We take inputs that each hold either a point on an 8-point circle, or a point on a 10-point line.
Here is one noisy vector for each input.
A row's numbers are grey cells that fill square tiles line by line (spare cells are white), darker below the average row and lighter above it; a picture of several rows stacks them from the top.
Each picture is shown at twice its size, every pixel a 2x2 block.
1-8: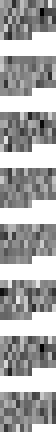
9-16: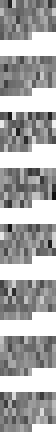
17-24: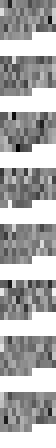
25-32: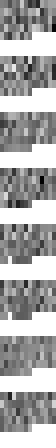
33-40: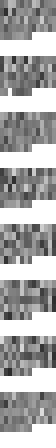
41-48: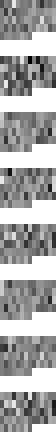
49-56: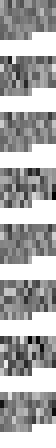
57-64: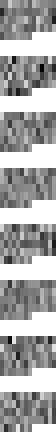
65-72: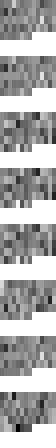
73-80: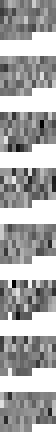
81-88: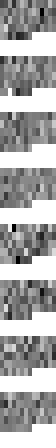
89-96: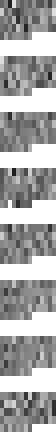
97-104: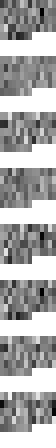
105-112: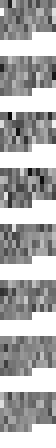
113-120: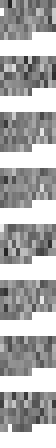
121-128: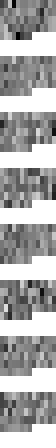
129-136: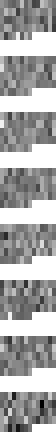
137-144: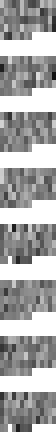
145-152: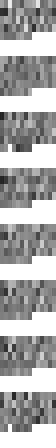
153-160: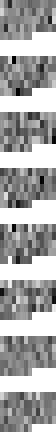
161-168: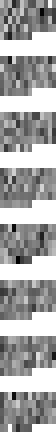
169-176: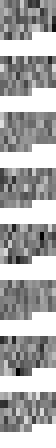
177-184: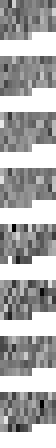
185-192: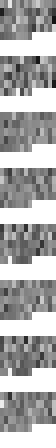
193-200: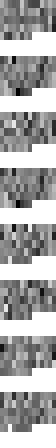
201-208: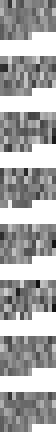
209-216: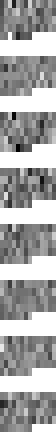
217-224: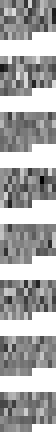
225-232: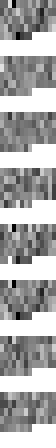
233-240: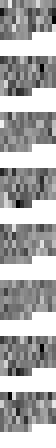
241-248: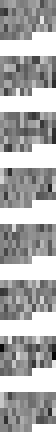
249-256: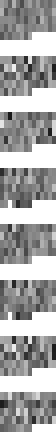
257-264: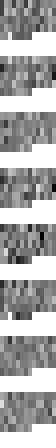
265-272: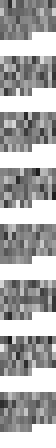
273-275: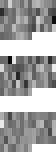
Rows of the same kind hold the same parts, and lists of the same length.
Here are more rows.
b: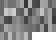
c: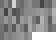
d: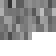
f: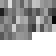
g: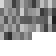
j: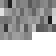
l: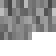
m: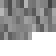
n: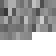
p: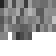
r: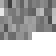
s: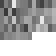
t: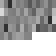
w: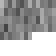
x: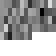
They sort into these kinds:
b, g, p, x
c, d, f, j, l, m, n, r, s, t, w

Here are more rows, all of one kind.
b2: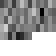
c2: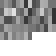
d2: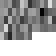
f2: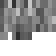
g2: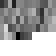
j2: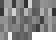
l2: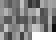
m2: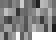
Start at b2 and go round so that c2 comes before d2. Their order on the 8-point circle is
b2, g2, f2, j2, c2, m2, l2, d2.
